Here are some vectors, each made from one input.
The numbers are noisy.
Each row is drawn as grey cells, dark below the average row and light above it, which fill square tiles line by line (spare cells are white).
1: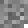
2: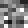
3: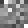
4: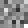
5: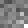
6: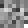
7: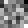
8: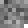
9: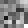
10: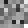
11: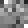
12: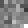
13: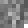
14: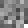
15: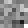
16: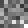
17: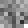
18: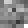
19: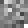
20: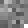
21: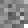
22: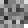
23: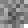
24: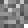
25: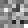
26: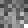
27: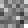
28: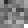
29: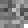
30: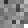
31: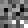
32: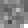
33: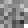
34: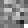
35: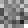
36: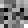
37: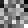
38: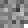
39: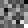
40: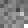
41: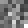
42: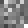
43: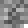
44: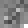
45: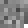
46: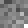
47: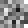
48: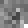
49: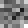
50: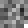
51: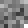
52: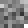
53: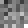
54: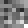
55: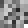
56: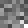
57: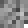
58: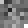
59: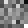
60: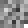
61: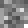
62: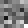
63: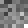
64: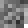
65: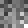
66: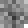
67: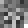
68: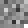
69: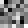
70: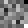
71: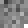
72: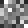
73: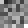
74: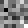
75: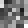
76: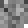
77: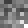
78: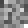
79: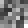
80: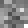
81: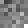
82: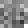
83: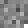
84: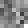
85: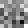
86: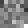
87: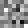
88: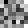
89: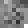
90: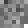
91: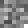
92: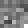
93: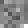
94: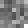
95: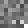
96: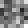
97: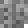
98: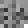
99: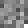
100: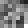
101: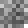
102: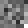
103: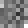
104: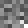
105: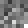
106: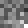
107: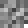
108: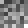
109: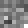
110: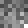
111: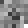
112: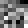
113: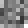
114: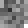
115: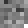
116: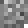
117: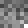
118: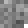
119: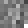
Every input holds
either a fixed value, or a node of a 13-node tree, or four true/false values.
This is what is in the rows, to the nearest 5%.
About 5% of them hold a fixed value. About 35% of them hold a node of a 13-node tree. The rest hold four true/false values.
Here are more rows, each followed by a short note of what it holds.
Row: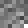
a fixed value
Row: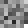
a fixed value
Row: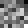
a fixed value
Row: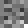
a fixed value
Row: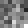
four true/false values
